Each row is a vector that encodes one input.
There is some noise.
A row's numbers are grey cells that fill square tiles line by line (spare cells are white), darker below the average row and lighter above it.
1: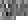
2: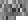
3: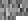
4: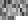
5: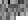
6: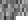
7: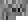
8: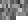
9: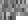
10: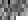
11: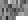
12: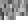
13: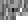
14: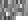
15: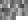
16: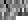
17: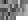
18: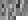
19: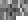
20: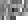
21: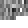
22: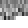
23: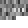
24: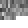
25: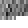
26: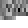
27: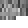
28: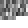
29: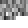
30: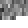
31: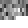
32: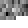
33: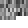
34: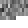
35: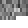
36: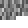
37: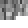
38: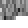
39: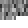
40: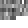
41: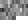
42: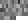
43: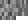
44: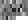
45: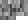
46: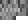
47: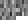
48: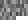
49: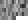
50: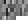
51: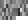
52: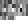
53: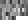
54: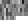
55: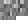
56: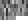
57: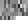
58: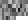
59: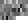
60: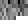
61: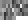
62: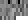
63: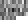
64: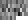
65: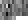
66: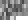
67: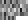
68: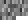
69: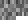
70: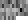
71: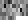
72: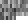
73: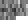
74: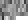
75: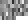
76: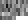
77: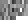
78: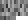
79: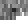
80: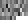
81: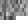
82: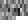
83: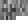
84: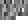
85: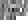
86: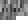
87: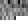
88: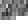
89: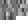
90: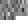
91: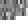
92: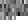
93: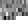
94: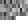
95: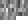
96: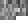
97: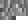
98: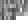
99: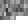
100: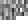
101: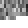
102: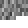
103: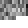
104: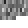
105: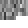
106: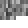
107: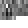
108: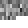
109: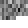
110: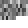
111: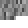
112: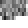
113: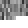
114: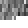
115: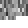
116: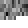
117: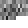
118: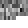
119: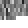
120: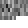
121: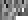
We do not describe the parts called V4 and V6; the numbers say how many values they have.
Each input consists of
one of 5 labels, together with either a true/false value and a value of V4, or a value of V6.
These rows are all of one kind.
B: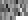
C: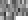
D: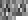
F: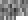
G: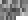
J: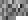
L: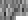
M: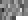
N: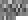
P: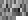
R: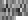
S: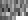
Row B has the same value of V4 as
C, F, G and N.
